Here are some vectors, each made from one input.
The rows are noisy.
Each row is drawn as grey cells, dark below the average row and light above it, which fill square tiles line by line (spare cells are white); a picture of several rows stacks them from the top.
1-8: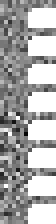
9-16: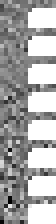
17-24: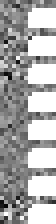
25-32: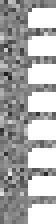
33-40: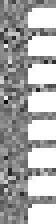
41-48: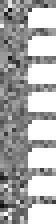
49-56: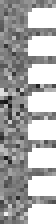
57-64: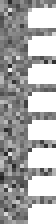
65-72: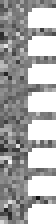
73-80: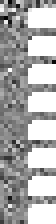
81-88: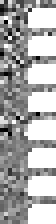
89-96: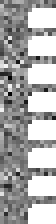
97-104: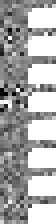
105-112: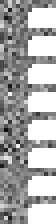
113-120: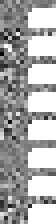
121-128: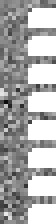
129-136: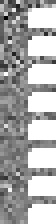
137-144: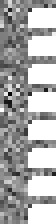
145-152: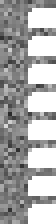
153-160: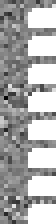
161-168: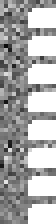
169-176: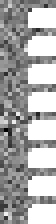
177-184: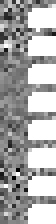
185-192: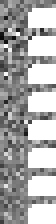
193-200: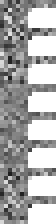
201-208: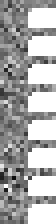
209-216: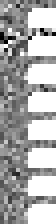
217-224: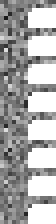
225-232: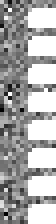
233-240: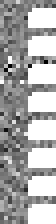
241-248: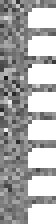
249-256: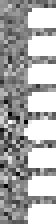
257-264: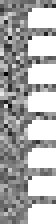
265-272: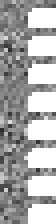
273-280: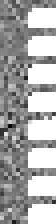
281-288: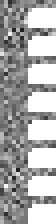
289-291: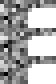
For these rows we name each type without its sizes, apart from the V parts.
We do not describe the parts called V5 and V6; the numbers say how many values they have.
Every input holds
a value of V5, together with either a label, or a point on a line and a value of V6.
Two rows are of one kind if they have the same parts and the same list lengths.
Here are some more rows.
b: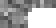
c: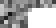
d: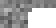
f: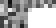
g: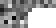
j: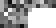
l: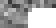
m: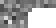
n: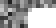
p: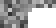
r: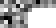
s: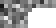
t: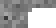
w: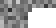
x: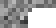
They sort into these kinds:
b, d, g, j, l, m, n
c, f, p, r, s, t, w, x

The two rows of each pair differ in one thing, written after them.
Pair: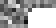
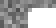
the value of V6
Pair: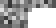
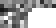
the value of V5
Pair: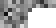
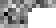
the value of V6
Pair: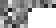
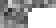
the value of V6
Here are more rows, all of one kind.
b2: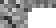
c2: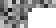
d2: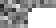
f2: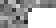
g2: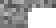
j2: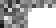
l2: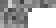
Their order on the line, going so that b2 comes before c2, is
d2, j2, g2, b2, l2, f2, c2.
